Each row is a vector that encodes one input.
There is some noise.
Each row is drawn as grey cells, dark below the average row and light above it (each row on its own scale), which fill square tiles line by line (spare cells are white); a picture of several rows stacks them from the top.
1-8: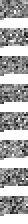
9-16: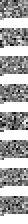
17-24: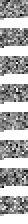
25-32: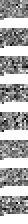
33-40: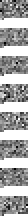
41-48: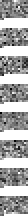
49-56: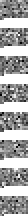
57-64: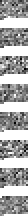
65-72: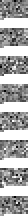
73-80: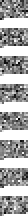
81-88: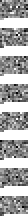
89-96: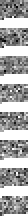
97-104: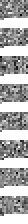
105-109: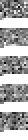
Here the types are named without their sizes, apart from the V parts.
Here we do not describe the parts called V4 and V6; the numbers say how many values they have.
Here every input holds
either two labels, or a value of V4 and a value of V6.
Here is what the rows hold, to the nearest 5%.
About 50% of them hold two labels. The rest hold a value of V4 and a value of V6.
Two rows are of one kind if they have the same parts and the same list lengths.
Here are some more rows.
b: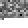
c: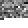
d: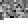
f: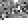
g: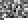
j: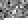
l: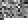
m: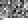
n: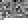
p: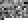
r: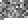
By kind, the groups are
b, j, n, r
c, d, f, g, l, m, p

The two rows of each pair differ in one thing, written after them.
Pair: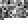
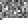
the value of V4
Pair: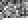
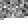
the value of V6
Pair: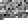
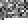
the value of V6
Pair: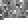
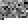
the value of V6
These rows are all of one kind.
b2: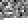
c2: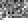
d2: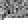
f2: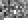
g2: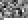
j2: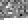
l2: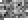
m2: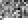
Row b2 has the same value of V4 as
j2 and m2.
